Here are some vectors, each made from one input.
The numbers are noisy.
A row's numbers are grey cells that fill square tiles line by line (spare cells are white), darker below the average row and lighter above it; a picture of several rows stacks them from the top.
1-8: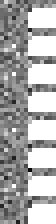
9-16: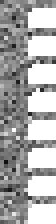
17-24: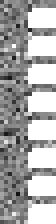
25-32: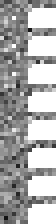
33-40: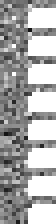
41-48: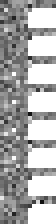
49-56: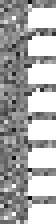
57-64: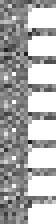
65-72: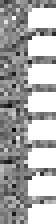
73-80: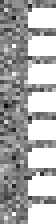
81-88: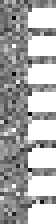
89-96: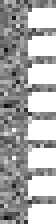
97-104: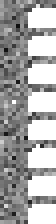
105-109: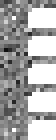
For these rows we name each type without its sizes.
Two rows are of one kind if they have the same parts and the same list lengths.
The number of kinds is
2.
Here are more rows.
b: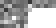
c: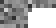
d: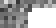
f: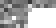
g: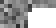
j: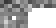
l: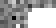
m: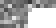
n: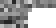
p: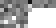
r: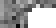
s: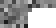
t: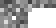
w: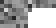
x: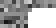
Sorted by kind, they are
b, f, j, m, p, t
c, d, g, l, n, r, s, w, x

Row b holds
a point on a line and a true/false value.
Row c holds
a node of a tree and a true/false value.
